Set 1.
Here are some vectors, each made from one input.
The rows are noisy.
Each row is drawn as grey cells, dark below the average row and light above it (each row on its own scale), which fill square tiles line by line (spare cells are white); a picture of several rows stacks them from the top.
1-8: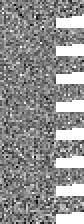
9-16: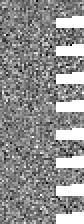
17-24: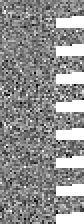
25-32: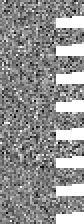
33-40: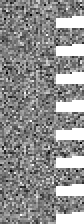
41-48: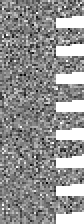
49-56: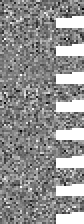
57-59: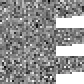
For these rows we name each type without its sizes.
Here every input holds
a point on each of two lines and a true/false value.
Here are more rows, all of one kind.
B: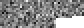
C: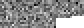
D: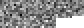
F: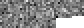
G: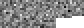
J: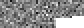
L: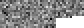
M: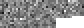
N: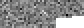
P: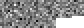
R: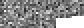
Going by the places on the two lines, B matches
F and R.
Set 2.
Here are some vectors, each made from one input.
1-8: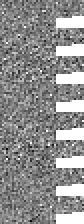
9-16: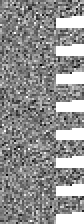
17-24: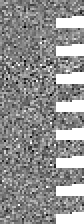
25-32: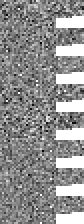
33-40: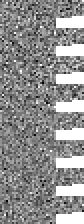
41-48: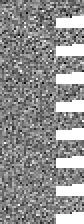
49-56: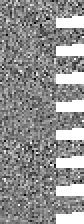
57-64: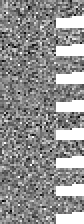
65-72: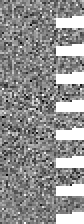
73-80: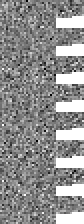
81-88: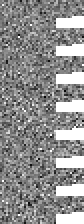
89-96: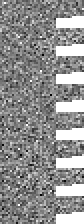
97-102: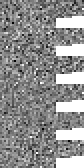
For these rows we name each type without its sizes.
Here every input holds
a label and a point on a line.
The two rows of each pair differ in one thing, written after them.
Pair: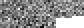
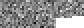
the place on the line
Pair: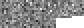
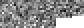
the place on the line
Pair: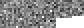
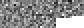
the label
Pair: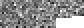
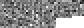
the place on the line
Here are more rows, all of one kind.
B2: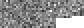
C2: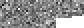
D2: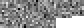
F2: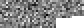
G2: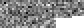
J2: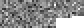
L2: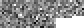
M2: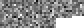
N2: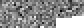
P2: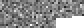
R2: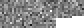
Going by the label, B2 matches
C2, G2 and J2.
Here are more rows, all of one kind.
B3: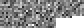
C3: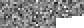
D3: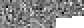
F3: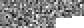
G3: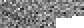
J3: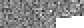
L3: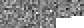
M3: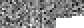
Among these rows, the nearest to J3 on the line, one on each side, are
C3 and L3.
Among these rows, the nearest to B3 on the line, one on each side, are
F3 and L3.
